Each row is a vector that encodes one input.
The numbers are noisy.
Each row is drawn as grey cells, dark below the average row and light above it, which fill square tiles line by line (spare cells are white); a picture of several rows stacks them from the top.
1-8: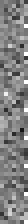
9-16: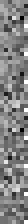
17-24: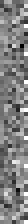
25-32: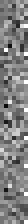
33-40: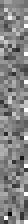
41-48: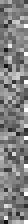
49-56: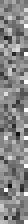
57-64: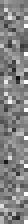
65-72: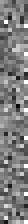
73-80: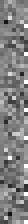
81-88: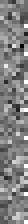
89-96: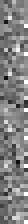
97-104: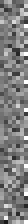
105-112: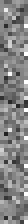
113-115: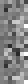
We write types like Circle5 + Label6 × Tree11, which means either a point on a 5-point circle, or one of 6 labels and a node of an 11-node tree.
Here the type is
Bool × Bool × Bool × Label5 + Line5.
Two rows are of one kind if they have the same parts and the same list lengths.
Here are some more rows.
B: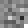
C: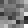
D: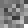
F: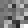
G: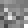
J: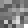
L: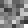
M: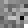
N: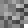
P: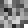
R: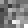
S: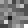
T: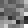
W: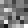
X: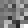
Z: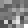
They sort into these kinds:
B, D, G, J, M, N, R, S, W, Z
C, F, L, P, T, X

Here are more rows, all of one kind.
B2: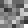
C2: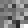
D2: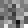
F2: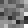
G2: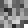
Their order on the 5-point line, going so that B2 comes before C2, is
G2, B2, F2, D2, C2.
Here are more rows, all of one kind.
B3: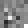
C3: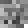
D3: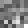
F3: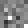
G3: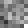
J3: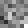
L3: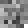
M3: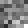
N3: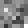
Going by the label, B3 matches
F3, M3 and N3.
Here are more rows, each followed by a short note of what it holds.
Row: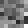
a point on a 5-point line
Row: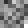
one of 5 labels and three true/false values
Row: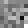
one of 5 labels and three true/false values
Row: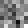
a point on a 5-point line
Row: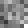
one of 5 labels and three true/false values
